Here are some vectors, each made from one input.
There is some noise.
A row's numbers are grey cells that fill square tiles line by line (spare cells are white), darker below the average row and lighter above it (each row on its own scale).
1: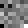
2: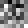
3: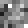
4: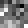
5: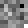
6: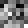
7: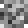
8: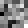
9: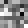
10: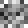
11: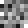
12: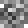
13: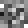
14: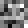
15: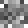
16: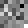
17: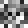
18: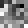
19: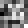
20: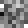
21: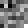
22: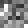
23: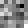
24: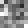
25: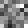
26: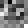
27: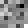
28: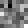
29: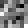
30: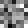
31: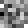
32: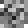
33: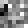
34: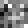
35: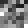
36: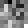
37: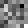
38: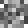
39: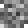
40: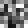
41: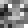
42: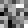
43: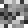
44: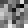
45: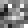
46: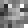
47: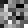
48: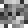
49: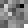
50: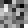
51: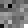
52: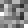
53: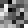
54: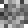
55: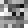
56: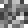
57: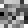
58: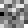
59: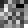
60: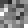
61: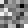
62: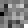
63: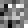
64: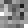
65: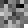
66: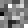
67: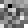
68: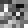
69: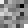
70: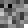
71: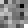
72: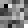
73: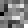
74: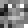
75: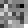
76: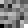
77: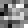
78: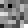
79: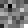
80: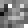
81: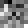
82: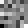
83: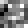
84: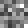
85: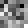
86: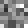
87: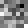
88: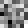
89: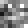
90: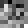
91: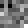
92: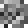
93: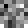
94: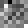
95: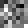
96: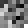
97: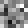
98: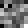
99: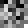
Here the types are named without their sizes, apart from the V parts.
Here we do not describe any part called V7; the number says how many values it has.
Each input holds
either a point on a line, or a true/false value and a value of V7.
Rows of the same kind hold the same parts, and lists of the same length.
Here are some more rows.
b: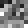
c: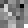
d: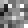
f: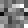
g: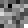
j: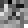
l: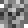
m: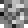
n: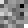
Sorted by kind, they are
b, c, g, j, n
d, f, l, m

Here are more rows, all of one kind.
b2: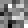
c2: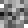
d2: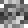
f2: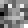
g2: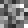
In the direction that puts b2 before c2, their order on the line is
f2, b2, g2, c2, d2.
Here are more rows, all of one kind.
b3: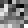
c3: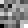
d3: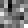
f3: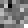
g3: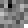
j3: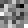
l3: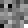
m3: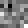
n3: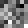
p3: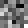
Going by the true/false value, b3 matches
j3, n3 and p3.
